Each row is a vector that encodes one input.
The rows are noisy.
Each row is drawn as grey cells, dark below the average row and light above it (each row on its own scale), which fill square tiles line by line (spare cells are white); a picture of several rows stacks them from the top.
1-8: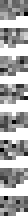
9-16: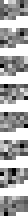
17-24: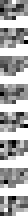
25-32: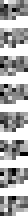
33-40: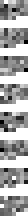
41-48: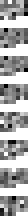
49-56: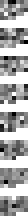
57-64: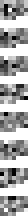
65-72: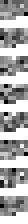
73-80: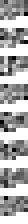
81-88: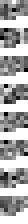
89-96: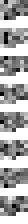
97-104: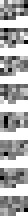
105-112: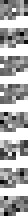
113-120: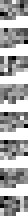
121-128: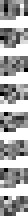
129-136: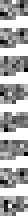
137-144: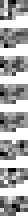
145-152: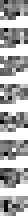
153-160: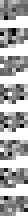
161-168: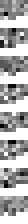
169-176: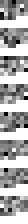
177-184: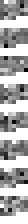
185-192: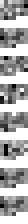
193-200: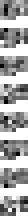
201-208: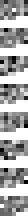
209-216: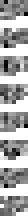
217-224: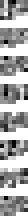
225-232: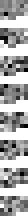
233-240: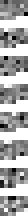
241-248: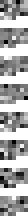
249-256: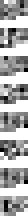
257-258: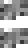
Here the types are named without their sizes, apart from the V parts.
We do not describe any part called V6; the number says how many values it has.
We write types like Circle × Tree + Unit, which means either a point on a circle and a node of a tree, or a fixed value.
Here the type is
Circle × Label + V6.
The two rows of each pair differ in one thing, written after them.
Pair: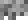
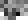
the label
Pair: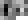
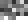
the label
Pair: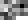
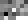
the place on the circle
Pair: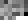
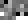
the label
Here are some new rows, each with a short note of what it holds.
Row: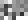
a point on a circle and a label
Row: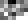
a value of V6
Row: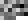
a point on a circle and a label
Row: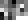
a value of V6
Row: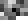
a point on a circle and a label
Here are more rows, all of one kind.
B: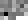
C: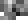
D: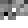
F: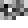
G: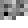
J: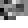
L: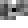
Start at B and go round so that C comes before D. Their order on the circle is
B, G, F, C, L, J, D.
